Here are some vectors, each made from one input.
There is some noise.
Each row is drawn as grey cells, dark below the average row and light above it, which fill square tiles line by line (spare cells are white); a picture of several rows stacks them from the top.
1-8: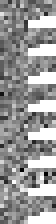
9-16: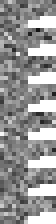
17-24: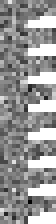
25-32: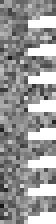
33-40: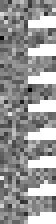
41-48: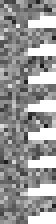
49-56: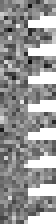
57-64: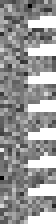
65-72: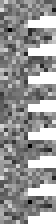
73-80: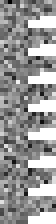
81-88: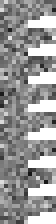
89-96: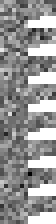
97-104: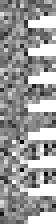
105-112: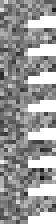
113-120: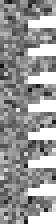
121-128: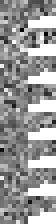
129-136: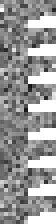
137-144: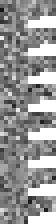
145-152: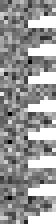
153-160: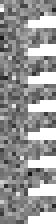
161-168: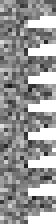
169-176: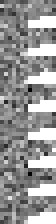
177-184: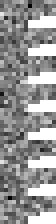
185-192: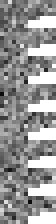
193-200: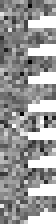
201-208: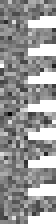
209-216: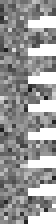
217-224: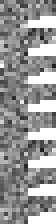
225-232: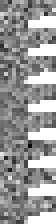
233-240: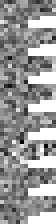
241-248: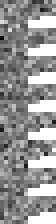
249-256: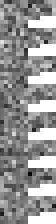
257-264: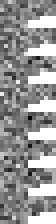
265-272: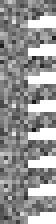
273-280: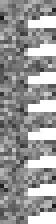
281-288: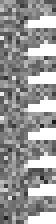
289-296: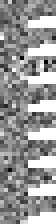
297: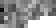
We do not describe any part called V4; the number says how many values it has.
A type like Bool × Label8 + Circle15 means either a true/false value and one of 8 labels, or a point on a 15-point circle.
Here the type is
Circle10 × List2(V4) + List2(Line12).
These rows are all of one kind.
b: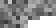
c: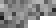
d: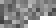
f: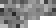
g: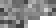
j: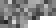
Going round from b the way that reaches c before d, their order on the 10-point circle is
b, f, g, c, d, j.
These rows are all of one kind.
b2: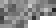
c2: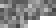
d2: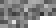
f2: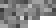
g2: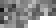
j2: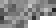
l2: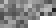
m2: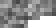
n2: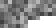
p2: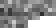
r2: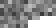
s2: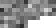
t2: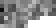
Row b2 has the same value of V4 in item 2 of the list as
j2 and n2.
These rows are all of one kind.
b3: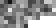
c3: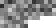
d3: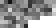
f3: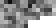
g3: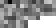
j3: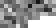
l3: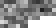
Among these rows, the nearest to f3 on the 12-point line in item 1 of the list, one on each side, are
d3 and g3.
